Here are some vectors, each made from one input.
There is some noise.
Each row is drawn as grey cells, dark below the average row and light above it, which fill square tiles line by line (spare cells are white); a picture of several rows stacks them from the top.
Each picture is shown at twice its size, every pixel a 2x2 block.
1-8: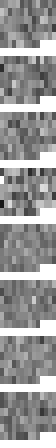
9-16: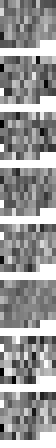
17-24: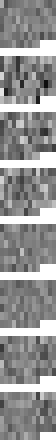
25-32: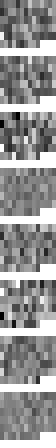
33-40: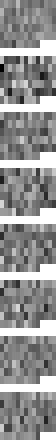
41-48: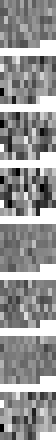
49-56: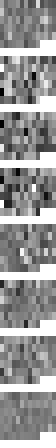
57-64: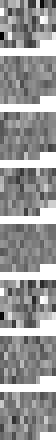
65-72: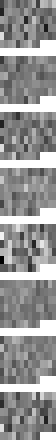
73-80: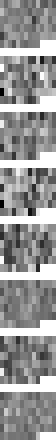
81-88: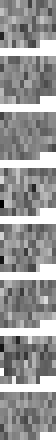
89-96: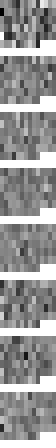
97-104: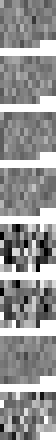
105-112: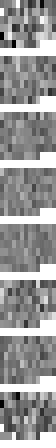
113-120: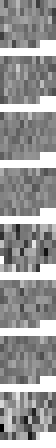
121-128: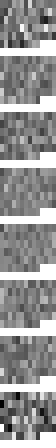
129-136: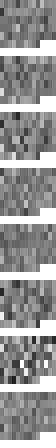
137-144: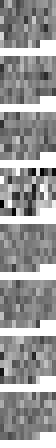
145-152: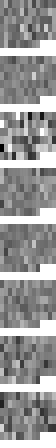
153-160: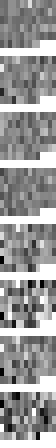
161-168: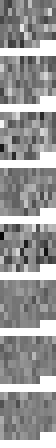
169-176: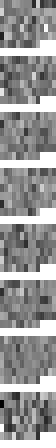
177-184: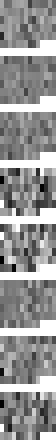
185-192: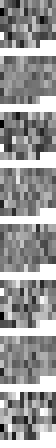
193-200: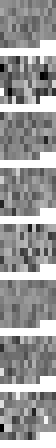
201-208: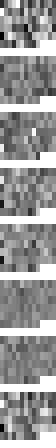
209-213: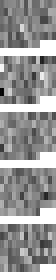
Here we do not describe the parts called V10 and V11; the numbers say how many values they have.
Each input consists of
a point on a 3-point line, a point on a 6-point line and a value of V11, together with either four true/false values, or a value of V10.
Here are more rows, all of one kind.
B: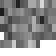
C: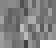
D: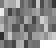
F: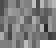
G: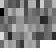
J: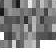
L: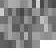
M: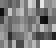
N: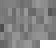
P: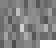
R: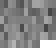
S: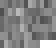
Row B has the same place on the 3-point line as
G and M.
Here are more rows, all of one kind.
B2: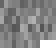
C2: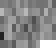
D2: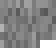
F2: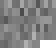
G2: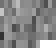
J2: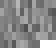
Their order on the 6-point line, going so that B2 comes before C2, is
G2, D2, B2, C2, F2, J2.
